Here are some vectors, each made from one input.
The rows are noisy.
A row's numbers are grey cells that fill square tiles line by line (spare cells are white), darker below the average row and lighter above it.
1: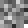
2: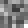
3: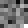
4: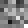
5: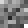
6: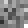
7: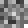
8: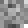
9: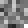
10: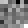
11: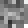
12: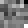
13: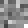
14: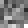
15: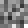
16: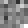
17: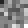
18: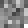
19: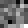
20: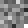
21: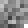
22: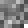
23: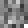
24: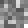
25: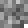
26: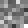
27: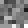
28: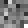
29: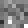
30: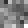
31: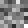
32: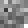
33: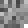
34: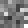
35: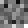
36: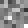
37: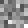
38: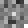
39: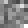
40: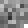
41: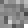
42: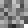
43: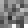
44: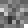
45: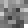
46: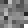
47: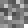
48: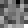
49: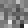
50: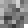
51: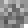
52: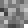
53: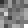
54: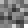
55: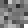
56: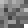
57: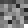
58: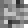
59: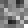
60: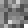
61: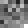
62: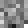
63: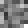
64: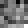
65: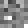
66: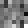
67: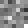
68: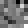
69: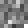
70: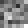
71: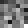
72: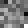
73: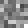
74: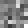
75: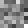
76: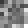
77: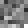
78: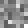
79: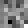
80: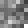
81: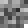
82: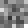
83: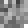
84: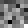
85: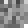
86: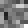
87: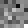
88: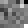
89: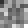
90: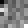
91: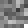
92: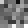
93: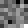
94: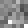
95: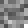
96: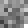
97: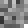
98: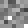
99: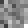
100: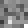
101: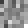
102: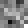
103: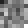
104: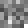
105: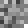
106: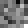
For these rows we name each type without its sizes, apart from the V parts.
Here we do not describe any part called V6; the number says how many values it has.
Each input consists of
a value of V6, together with either a point on a line, or three true/false values.
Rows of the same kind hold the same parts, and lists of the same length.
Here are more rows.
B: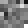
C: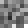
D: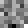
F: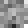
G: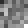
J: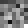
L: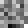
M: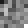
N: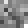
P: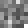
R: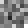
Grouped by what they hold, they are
B, D, F, L, N, P
C, G, J, M, R

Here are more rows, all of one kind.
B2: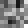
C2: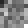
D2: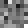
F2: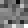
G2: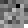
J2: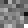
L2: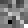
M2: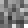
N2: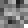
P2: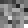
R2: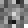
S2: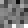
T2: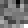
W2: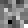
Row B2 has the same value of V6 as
L2, N2, R2 and W2.
